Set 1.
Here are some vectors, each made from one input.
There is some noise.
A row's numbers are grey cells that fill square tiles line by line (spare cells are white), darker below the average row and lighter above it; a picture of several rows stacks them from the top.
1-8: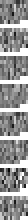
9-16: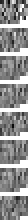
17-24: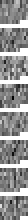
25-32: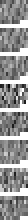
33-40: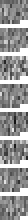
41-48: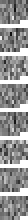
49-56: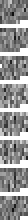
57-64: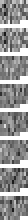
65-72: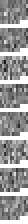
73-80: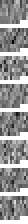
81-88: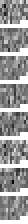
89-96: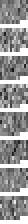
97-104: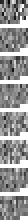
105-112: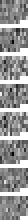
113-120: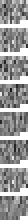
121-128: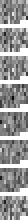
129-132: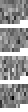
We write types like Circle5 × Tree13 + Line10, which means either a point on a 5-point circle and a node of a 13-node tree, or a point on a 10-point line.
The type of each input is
List3(Line6).
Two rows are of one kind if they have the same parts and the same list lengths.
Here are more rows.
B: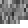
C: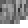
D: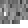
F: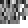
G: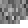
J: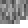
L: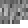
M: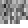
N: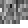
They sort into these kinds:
B, N
C, D, G, J, L
F
M

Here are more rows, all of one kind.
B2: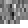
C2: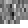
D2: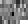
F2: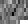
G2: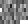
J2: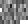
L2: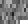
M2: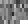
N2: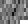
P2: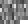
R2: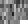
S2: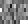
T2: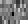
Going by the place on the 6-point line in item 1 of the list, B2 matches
C2, M2 and R2.
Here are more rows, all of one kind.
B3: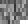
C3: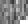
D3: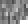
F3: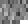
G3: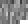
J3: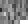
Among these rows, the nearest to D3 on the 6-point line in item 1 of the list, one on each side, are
C3 and G3.
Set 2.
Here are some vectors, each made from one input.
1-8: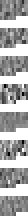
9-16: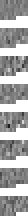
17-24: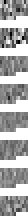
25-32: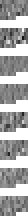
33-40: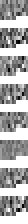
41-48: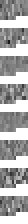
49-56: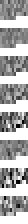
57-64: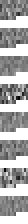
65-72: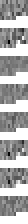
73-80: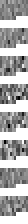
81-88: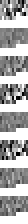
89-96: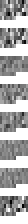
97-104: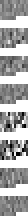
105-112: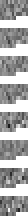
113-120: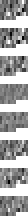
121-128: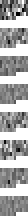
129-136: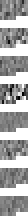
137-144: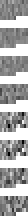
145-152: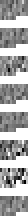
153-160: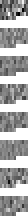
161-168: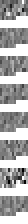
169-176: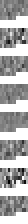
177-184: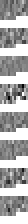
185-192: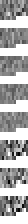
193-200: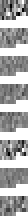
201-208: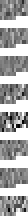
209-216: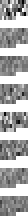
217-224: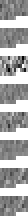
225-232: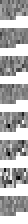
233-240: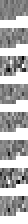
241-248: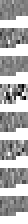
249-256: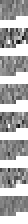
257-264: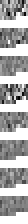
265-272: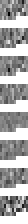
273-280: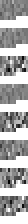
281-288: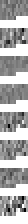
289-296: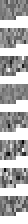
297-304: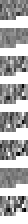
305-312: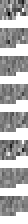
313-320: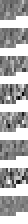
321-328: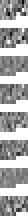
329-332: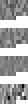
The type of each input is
List3(Line4).
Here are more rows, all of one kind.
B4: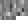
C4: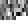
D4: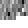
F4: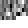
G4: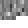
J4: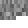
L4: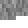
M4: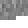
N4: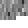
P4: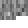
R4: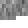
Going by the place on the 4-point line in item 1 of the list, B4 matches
F4 and G4.
